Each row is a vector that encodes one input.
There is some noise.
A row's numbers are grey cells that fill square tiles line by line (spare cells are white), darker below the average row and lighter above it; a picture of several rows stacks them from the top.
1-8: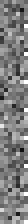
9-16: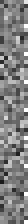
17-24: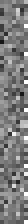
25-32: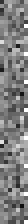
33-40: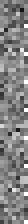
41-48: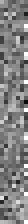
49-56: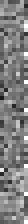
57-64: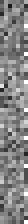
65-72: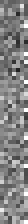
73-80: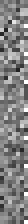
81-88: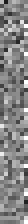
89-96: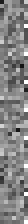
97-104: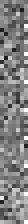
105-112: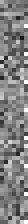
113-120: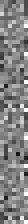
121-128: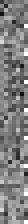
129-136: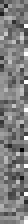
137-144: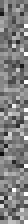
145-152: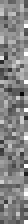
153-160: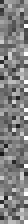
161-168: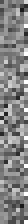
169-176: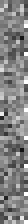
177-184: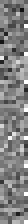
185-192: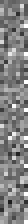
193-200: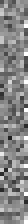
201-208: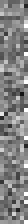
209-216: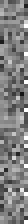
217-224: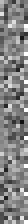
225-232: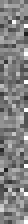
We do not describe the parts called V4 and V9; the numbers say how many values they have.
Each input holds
either one of 5 labels, or one of 6 labels and a true/false value, or a value of V4 and a value of V9.
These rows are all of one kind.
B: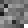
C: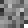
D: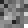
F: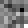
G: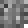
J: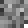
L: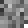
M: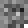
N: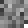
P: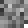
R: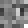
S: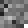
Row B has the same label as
D and S.
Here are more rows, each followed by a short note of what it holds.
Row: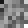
one of 6 labels and a true/false value
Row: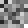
one of 5 labels
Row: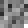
one of 6 labels and a true/false value
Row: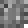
one of 6 labels and a true/false value
